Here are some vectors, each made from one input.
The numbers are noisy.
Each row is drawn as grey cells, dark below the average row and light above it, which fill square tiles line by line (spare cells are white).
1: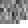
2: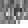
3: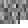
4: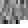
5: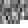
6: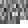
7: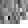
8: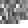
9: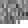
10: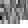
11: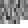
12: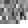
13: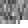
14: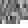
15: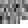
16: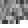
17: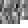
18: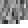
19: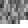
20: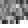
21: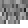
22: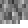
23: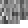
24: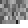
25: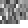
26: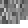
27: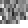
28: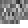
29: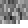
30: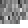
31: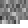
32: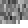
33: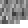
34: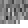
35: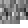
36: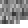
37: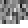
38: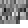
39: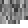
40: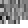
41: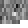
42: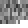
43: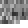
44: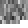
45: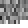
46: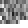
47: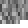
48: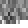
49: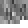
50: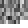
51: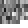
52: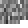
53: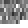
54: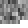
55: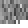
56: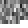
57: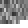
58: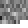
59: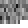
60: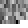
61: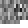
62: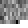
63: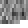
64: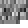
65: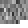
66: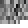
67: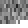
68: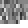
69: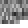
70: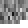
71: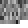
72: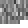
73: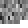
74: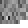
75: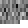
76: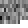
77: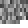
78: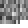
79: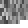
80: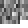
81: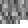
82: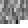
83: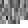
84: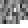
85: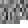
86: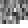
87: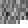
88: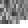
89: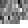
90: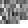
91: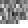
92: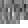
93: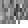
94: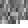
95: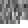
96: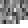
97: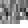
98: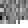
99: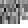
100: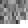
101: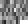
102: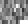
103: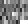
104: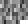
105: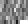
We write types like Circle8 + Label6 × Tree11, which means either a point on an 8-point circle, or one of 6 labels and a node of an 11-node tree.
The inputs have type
(Line7 + Line11) × Line11.
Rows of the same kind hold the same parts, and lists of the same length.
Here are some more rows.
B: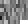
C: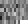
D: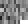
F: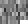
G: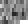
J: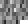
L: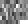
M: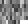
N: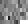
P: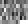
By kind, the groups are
B, C, D, F, M
G, J, L, N, P

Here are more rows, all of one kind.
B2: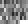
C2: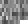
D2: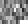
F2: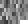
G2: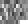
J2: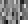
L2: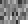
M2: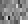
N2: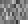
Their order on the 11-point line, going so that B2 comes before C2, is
M2, L2, N2, G2, B2, F2, C2, J2, D2.
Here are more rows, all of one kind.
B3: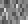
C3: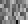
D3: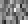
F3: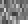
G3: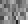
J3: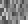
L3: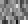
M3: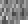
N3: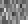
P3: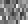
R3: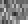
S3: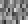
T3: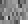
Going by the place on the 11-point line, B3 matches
F3, J3, N3 and R3.
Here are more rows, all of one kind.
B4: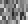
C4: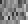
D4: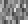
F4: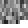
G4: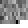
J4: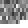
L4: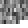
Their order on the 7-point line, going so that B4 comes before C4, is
J4, L4, B4, C4, D4, G4, F4.
